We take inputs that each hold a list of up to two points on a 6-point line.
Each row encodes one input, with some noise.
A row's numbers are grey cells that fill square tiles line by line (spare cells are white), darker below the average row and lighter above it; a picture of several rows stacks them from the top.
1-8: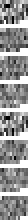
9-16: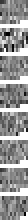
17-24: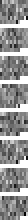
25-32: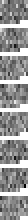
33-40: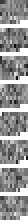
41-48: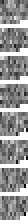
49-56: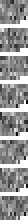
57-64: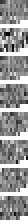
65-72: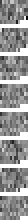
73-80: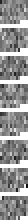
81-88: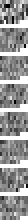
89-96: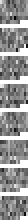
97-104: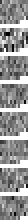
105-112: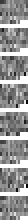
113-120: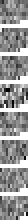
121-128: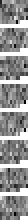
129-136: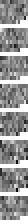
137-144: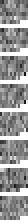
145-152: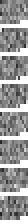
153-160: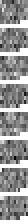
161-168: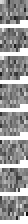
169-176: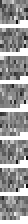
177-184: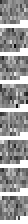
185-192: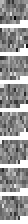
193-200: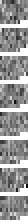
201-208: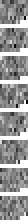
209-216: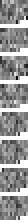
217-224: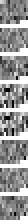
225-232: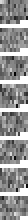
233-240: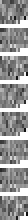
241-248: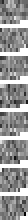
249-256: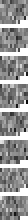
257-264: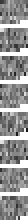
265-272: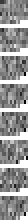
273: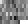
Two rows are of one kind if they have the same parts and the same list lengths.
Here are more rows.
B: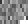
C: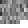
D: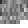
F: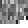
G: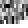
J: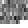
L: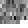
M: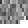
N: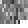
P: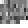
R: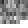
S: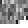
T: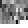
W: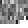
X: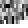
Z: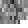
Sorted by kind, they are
B, C, D, F, M, R, S, T, W
G, X
J, L, N, P, Z

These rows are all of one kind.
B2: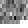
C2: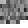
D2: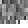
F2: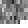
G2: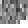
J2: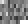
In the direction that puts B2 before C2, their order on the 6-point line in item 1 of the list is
G2, D2, F2, B2, J2, C2.
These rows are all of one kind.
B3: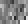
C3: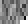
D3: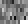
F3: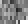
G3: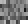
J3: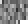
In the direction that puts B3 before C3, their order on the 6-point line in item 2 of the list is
B3, C3, D3, G3, J3, F3.
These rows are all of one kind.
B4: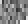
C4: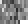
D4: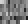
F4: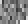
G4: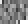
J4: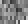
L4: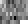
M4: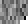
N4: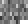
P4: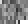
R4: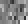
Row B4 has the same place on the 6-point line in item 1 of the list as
F4, G4 and M4.
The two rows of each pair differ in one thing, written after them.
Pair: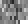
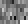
the place on the 6-point line in item 2 of the list
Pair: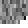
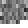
the place on the 6-point line in item 1 of the list
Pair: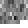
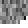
the place on the 6-point line in item 1 of the list
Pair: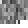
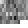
the place on the 6-point line in item 1 of the list
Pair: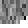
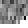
the place on the 6-point line in item 1 of the list
